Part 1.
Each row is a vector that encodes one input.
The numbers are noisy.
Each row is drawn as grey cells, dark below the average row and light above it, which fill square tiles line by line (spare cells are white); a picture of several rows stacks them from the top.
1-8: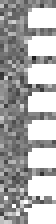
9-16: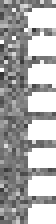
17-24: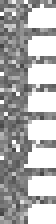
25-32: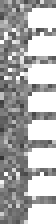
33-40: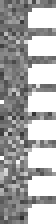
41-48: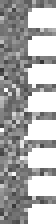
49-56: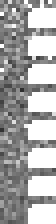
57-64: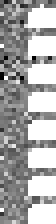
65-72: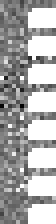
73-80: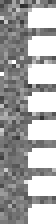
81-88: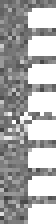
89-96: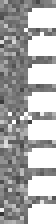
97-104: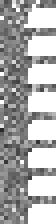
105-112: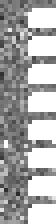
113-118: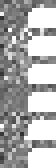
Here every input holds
three true/false values.
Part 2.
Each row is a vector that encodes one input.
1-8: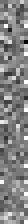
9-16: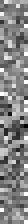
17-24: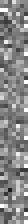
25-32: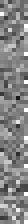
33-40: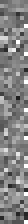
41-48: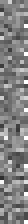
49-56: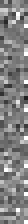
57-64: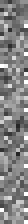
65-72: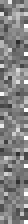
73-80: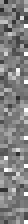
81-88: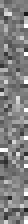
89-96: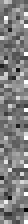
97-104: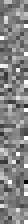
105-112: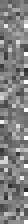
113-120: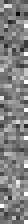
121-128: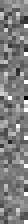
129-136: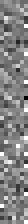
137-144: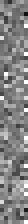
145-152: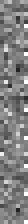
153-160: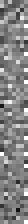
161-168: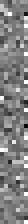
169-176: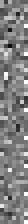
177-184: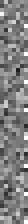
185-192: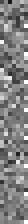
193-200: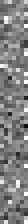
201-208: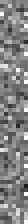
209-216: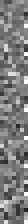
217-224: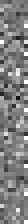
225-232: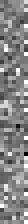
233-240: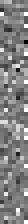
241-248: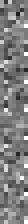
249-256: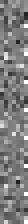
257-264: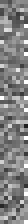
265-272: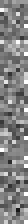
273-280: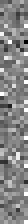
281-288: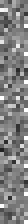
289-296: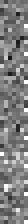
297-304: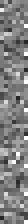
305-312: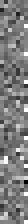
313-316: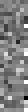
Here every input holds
four true/false values.
